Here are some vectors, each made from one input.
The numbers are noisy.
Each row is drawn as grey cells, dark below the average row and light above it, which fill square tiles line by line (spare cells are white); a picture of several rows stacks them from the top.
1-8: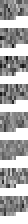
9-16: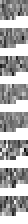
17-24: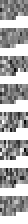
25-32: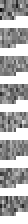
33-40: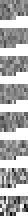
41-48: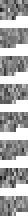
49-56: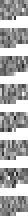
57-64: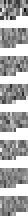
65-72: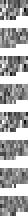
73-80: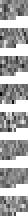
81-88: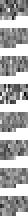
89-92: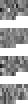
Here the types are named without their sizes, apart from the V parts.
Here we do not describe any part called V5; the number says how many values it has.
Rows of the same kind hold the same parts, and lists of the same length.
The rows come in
3 kinds.
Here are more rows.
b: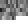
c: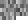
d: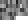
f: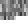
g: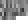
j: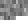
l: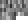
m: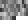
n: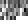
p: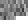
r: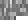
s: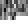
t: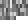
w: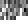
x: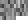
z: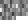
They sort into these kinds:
b, d, l, m, s
c, f, g, j, p, r, t, x, z
n, w

